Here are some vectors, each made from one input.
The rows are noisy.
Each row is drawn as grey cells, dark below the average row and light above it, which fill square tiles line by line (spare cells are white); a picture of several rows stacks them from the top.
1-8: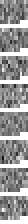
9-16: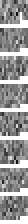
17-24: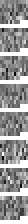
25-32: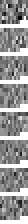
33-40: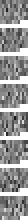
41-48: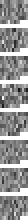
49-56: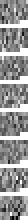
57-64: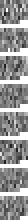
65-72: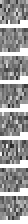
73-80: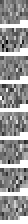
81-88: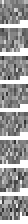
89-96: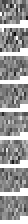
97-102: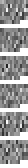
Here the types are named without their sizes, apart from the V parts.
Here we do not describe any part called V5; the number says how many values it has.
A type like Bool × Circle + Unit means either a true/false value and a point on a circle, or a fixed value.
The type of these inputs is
Circle × V5 + List(Line).
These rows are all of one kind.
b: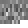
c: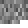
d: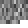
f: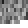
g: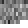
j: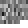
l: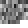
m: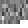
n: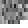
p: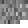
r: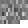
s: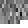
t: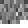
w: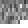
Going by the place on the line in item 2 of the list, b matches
c, f, n and s.
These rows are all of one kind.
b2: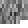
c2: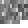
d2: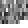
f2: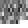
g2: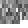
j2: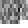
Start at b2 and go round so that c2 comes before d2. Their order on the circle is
b2, c2, d2, g2, j2, f2.
